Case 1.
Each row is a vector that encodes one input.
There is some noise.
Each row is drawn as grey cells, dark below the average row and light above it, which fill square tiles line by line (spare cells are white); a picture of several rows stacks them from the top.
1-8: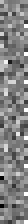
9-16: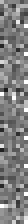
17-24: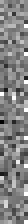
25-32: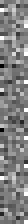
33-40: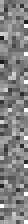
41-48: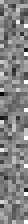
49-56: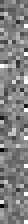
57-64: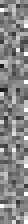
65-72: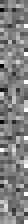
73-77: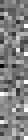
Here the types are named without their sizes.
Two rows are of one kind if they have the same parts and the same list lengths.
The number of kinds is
3.
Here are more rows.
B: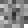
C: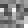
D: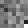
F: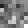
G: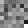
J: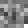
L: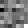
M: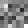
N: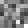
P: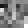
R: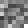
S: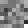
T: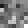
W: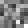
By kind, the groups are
B, C, G, J, M, R, S
D, F, L, P, T
N, W

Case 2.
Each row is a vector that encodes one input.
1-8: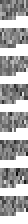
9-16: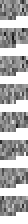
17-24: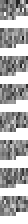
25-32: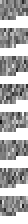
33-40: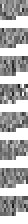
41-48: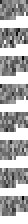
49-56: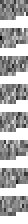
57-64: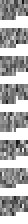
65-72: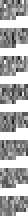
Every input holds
a point on a 6-point line and a node of a 10-node tree.
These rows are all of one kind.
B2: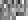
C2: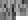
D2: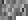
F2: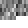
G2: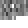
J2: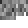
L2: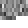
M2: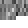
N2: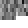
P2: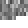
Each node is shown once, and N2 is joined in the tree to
C2, D2 and L2.
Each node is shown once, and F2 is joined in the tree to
B2 and M2.
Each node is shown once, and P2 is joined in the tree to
G2.
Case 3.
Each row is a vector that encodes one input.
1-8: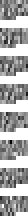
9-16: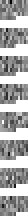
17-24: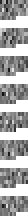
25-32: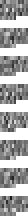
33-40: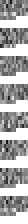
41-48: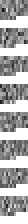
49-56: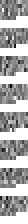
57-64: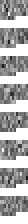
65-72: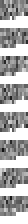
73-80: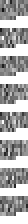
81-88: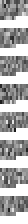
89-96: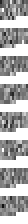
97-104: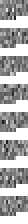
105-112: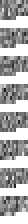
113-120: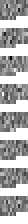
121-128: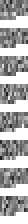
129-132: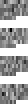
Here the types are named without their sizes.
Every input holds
either a point on a circle, or a node of a tree.
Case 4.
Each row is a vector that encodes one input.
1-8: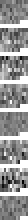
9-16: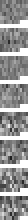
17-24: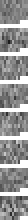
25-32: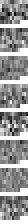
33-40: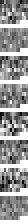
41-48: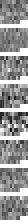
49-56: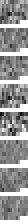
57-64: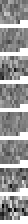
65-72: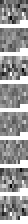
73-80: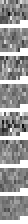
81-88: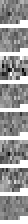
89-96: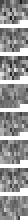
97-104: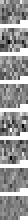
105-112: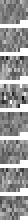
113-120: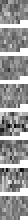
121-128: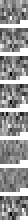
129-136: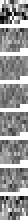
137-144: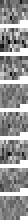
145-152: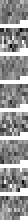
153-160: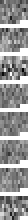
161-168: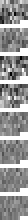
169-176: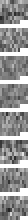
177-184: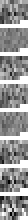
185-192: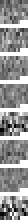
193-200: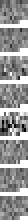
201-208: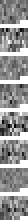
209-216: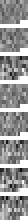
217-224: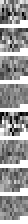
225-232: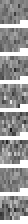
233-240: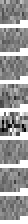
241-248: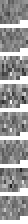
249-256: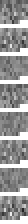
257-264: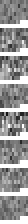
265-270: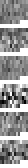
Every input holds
a point on an 11-point line, together with either a fixed value, or three true/false values.
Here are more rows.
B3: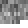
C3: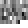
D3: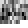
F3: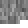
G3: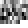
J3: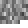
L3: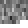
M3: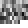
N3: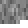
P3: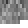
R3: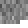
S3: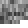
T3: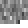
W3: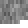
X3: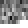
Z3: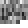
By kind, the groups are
B3, C3, G3, J3, M3, P3, T3
D3, F3, L3, N3, R3, S3, W3, X3, Z3

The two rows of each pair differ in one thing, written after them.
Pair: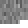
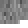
one of the three true/false values
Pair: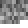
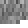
one of the three true/false values
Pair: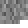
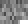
the place on the 11-point line
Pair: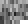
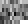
one of the three true/false values
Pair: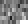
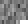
one of the three true/false values
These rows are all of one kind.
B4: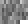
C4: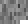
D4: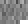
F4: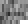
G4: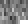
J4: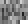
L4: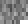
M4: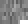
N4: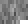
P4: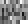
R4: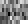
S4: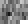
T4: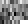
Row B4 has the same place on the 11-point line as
J4, L4 and P4.
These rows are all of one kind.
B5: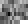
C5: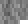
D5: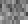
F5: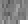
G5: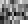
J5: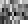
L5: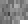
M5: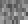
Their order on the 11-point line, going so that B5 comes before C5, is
J5, G5, B5, L5, C5, F5, M5, D5.
